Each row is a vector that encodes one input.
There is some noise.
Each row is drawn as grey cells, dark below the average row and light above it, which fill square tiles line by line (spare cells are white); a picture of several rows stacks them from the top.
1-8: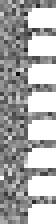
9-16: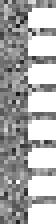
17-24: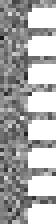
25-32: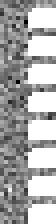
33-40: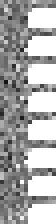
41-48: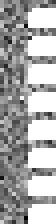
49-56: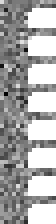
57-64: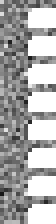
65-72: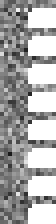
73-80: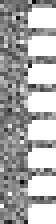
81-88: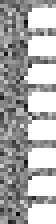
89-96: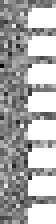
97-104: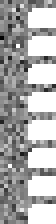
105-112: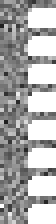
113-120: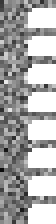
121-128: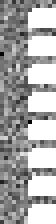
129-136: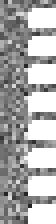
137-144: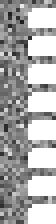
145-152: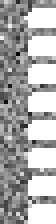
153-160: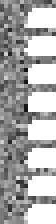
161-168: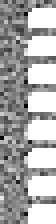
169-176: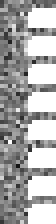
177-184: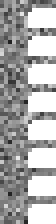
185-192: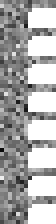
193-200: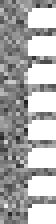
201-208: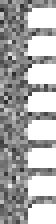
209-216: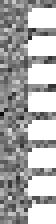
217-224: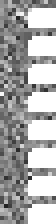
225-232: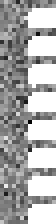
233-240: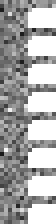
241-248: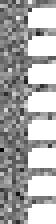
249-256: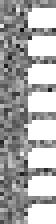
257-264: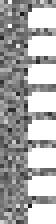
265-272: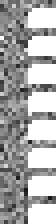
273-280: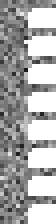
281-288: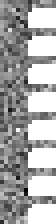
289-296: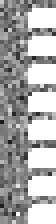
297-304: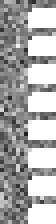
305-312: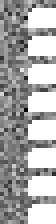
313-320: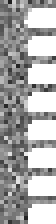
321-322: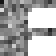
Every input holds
a point on each of two 6-point circles, a point on a 9-point line, a node of an 11-node tree and three true/false values.
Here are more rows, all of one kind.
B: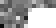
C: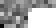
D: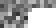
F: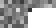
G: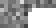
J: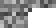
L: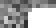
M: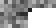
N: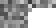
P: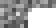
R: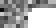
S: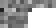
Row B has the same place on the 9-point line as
G, M, N and S.
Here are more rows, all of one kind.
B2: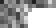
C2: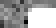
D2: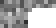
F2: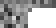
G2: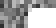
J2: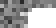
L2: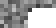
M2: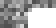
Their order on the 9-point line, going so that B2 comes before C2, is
D2, B2, G2, C2, M2, F2, L2, J2.
